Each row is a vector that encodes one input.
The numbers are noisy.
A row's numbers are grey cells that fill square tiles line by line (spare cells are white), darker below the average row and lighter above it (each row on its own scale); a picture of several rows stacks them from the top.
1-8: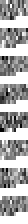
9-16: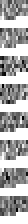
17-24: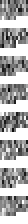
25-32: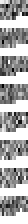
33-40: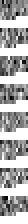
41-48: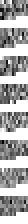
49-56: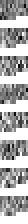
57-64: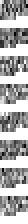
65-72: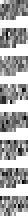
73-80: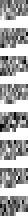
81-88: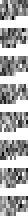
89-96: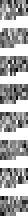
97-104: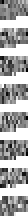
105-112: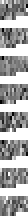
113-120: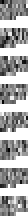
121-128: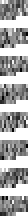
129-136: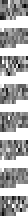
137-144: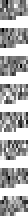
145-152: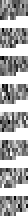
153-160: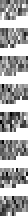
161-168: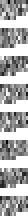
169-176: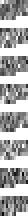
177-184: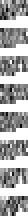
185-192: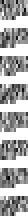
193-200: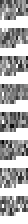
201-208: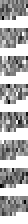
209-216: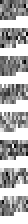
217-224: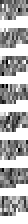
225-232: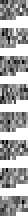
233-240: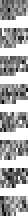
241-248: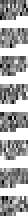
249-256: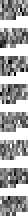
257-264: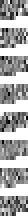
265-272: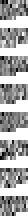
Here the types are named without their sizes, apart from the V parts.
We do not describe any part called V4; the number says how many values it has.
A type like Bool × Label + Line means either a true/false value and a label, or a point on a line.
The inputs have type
Bool × Bool × Bool × ((Circle + V4) × Label + Unit) × Line.
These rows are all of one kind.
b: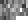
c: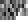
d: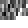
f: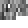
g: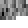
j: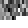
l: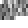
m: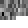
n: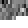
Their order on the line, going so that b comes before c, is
b, j, f, m, n, g, l, d, c.
